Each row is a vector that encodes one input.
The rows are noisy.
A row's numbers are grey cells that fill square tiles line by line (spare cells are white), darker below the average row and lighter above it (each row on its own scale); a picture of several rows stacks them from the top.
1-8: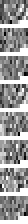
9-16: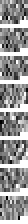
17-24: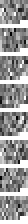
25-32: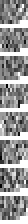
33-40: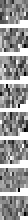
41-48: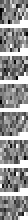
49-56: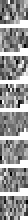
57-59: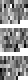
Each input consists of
a point on a 5-point line and a node of an 8-node tree.
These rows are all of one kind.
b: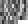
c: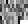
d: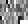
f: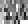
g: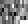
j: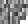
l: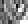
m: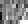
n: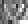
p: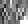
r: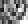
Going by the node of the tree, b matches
l, n and r.
